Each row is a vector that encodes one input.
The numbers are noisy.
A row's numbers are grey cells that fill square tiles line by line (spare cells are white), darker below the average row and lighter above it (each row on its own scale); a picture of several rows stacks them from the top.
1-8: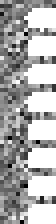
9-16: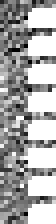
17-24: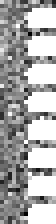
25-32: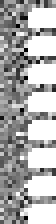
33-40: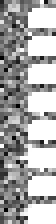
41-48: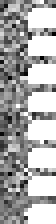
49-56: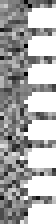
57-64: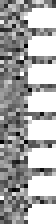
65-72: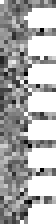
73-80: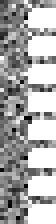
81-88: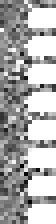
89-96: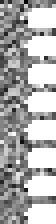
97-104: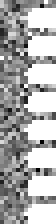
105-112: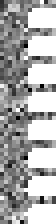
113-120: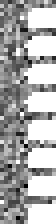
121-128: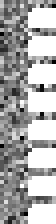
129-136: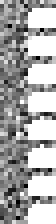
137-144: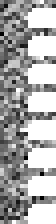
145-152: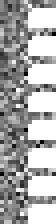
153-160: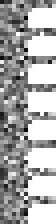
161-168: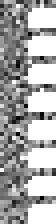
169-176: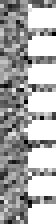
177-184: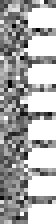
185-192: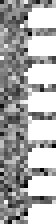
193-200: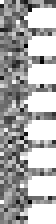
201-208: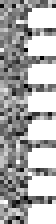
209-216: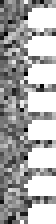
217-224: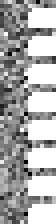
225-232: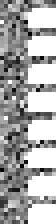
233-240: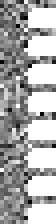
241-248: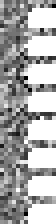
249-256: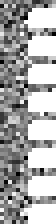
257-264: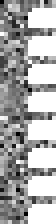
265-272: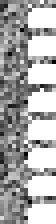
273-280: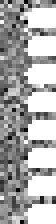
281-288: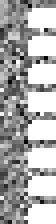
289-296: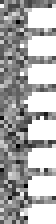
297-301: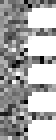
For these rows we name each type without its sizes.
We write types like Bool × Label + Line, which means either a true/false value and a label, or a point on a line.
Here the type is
List(Circle).
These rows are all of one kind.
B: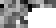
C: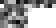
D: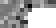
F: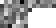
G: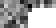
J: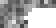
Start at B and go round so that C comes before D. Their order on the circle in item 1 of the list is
B, F, G, C, J, D.
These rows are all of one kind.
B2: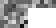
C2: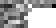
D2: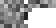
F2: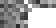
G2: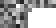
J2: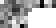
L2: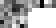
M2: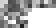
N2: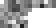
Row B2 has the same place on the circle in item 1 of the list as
J2, M2 and N2.
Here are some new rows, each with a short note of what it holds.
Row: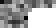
a list of one item
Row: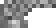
a list of three items
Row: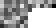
the empty list
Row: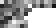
a list of three items
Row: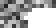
a list of one item
